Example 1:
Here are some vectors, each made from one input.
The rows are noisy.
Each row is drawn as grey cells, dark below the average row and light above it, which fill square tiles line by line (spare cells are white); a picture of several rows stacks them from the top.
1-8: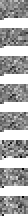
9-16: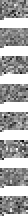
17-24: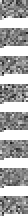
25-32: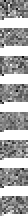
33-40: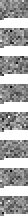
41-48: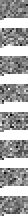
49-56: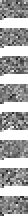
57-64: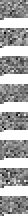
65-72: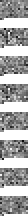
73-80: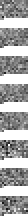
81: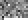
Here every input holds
a node of a 15-node tree.
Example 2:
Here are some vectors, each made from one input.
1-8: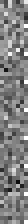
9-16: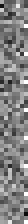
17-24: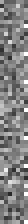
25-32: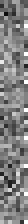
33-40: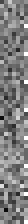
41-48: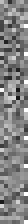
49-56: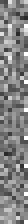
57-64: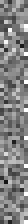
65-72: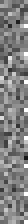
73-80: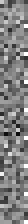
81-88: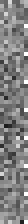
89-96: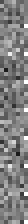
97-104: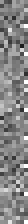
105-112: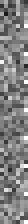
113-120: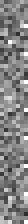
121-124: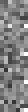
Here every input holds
a point on a 10-point circle.
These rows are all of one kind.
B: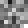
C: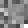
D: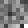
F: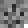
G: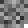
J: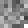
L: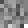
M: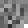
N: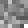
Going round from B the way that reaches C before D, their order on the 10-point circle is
B, C, J, N, L, D, G, F, M.
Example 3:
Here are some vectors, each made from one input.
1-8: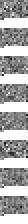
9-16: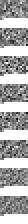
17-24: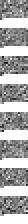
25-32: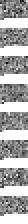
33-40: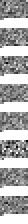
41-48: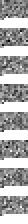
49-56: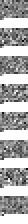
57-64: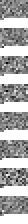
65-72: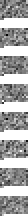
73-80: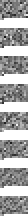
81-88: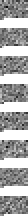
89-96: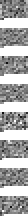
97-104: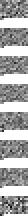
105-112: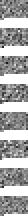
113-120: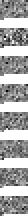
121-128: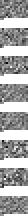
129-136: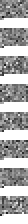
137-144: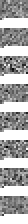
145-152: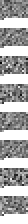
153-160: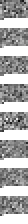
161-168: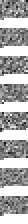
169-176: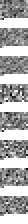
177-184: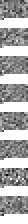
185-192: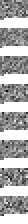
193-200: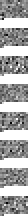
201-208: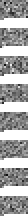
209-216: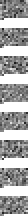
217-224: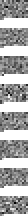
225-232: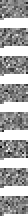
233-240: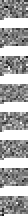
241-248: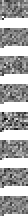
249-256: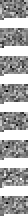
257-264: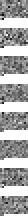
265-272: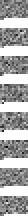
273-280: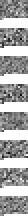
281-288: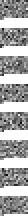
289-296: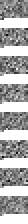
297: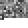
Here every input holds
a point on an 8-point line.
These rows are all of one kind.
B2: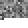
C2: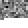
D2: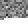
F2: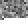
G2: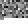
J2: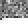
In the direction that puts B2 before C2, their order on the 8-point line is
B2, F2, D2, J2, C2, G2.
